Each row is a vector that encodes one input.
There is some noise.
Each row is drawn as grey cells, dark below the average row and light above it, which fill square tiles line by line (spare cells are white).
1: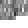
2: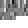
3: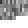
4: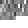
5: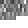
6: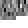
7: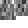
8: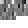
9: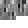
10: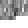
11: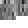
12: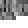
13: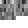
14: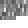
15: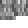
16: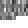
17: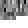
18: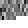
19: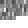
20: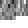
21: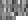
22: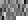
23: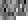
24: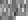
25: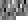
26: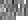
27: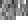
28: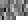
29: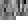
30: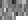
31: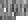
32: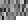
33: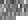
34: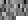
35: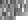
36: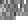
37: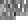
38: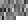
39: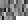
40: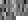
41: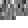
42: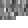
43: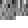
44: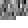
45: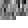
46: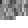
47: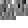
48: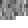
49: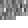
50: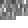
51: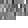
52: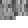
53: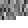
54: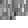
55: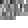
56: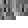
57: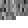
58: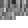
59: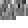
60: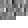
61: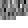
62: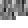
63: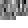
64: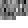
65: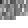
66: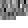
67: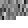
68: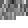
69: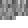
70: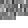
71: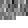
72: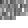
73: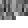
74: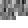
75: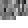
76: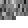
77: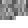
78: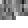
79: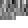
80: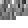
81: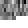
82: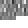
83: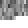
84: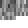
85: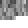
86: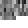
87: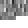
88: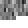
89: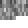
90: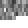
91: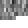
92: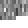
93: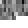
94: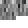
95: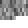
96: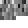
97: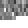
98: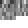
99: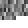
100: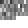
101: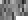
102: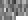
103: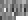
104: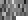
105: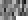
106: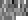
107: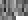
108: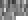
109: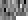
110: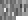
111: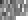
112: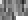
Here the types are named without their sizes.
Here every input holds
a point on a line, together with either a point on a line, or three true/false values.
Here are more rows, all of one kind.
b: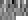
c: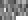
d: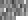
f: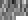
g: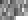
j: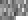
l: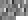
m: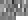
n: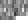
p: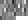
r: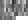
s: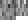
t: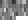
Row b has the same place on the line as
f, m and p.
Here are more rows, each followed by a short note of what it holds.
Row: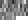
a point on a line and three true/false values
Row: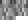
a point on a line and three true/false values
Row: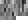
a point on each of two lines
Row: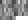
a point on a line and three true/false values
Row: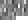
a point on a line and three true/false values
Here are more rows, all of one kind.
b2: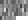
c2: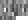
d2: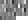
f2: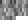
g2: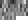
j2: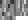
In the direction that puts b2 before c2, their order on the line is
g2, d2, j2, b2, f2, c2.
